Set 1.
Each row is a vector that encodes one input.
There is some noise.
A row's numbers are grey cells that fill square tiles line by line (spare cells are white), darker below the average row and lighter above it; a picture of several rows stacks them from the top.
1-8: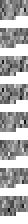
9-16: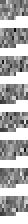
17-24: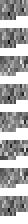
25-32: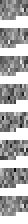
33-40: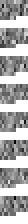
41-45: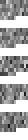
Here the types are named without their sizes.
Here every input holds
either a point on a circle, or a node of a tree.
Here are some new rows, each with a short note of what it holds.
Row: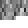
a node of a tree
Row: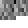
a point on a circle
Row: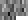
a point on a circle
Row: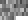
a node of a tree
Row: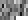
a point on a circle
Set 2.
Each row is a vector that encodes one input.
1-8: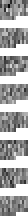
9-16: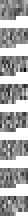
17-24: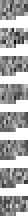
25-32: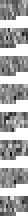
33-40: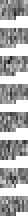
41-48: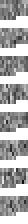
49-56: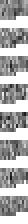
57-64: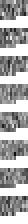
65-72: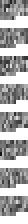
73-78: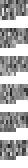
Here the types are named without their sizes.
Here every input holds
either a label, or three true/false values.
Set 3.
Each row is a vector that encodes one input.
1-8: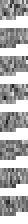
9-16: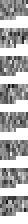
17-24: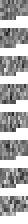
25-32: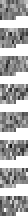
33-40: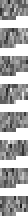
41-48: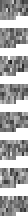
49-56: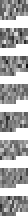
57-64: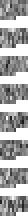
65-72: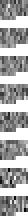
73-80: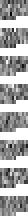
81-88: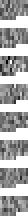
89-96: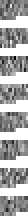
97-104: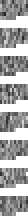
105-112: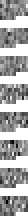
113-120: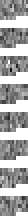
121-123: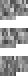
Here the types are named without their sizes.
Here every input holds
a label and three true/false values.
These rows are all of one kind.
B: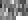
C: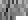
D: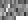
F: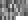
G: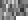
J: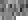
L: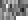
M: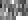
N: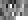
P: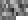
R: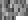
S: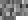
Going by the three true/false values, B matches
D, G, L and M.
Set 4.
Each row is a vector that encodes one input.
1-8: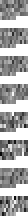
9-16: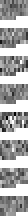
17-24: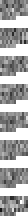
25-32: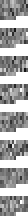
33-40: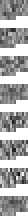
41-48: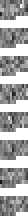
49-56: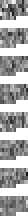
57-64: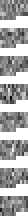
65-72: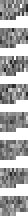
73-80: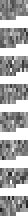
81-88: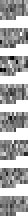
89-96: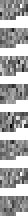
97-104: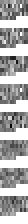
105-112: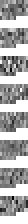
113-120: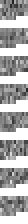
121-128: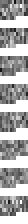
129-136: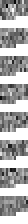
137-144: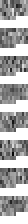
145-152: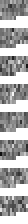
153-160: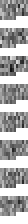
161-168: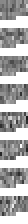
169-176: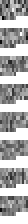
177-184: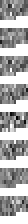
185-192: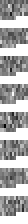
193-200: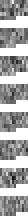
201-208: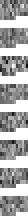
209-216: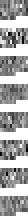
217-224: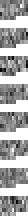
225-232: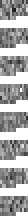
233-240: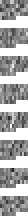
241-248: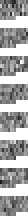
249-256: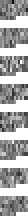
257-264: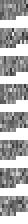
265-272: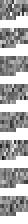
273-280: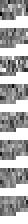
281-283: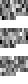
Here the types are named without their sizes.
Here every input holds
a label and a true/false value.
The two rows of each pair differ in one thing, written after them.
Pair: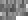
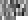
the label
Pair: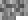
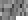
the label
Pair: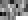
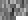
the true/false value
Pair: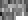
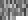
the label
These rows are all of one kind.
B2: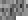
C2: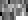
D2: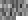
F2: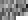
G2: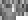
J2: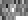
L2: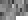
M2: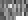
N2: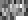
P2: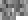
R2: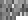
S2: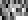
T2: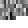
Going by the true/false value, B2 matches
D2, P2 and T2.
